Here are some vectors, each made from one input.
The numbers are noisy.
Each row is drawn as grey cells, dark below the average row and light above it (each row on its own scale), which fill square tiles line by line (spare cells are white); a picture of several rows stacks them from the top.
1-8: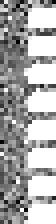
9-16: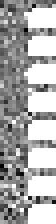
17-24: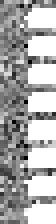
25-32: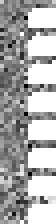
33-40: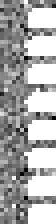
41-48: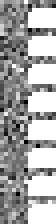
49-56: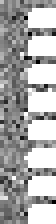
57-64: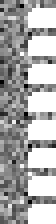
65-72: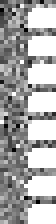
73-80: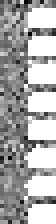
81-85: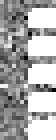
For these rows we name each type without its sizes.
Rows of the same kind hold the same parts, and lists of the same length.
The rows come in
2 kinds.
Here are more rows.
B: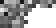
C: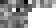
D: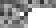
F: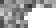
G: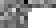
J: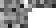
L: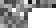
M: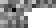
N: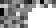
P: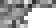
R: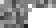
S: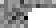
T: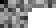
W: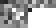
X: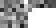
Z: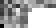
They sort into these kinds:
B, C, D, F, N, P, T, W, Z
G, J, L, M, R, S, X

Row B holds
a label and three true/false values.
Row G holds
a label.
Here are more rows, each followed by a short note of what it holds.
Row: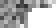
a label and three true/false values
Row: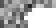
a label and three true/false values
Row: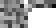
a label
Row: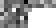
a label
